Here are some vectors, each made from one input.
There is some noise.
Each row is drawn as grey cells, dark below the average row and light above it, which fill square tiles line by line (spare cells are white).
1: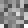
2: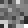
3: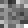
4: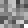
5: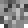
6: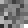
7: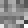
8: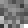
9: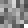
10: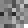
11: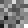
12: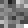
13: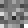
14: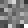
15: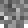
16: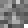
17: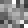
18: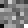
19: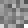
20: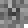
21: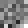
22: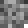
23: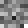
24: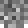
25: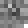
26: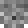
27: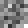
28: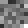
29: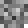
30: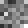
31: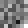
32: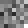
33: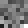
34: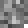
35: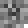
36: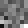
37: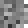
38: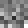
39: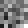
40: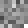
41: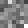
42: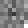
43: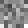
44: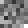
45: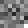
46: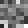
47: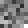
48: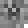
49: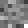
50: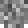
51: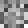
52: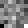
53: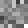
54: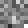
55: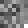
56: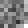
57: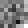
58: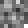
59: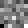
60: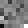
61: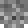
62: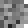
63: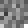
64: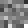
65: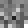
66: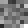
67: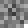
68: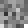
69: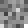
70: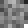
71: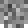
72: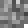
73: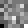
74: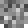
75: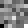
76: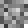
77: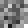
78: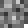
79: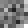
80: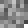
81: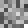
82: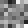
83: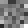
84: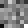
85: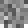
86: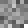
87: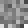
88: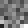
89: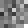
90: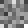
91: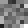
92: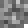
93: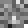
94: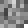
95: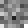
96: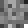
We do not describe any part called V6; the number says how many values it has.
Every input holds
a value of V6, together with either one of 5 labels, or a node of a 7-node tree.
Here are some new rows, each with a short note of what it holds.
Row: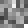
a node of a 7-node tree and a value of V6
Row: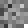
a node of a 7-node tree and a value of V6
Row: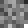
a node of a 7-node tree and a value of V6
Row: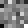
a node of a 7-node tree and a value of V6
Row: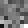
one of 5 labels and a value of V6
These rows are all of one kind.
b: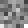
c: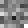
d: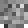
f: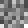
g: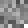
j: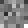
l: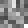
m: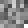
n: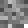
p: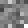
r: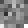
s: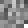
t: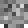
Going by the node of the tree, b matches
d, j, r and t.
